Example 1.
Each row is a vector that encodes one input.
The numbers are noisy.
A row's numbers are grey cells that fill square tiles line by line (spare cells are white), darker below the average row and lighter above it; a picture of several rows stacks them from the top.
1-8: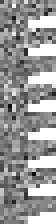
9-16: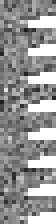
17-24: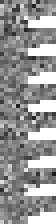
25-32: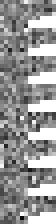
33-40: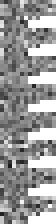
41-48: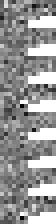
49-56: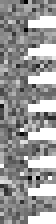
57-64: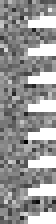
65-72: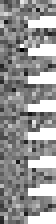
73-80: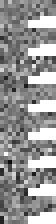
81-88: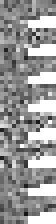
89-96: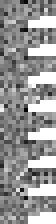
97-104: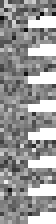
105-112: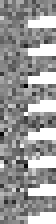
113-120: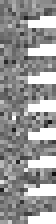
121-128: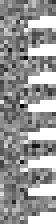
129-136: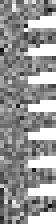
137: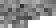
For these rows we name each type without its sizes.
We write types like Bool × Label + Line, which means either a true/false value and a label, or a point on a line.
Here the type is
(Circle + Tree) × Line.
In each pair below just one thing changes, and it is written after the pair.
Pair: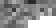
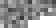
the node of the tree
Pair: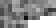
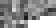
the node of the tree
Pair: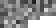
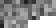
the place on the line
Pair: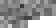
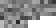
the place on the line
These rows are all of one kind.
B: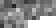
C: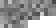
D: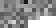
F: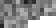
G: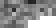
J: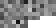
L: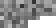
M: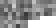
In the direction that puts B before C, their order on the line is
J, D, F, B, G, C, L, M.
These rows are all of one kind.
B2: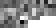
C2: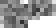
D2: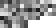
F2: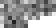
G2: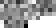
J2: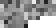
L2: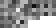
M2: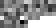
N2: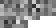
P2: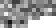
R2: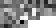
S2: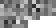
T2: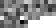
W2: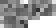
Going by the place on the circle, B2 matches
M2, R2 and T2.
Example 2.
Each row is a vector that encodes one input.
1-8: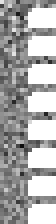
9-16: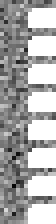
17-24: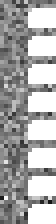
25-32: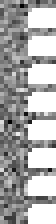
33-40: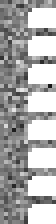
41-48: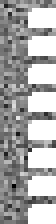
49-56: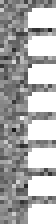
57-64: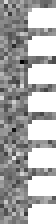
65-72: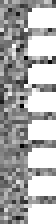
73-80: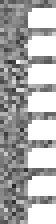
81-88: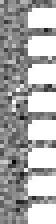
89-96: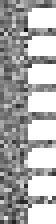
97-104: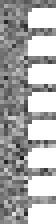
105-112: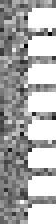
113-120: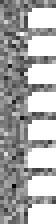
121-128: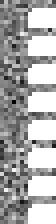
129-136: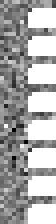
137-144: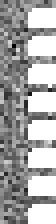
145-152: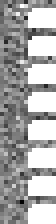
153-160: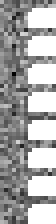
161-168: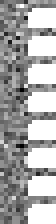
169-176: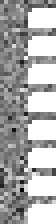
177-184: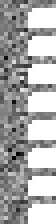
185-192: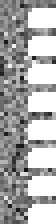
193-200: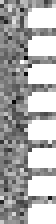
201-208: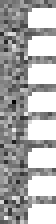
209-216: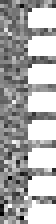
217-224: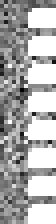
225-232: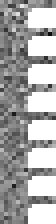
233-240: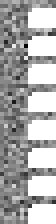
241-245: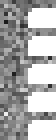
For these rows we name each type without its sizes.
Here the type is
List(Circle).
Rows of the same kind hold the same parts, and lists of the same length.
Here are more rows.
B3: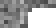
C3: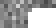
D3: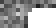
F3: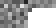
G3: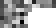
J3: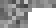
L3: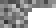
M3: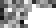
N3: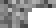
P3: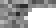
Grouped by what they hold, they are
B3, C3, D3, L3, N3
F3
G3, M3
J3, P3

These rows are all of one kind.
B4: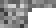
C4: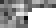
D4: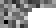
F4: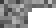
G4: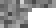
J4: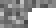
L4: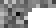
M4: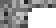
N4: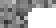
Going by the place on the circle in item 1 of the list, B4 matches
C4 and F4.
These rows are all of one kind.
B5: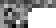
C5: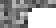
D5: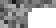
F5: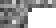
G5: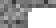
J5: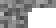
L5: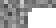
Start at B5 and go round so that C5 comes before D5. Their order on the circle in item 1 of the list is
B5, G5, C5, L5, J5, F5, D5.
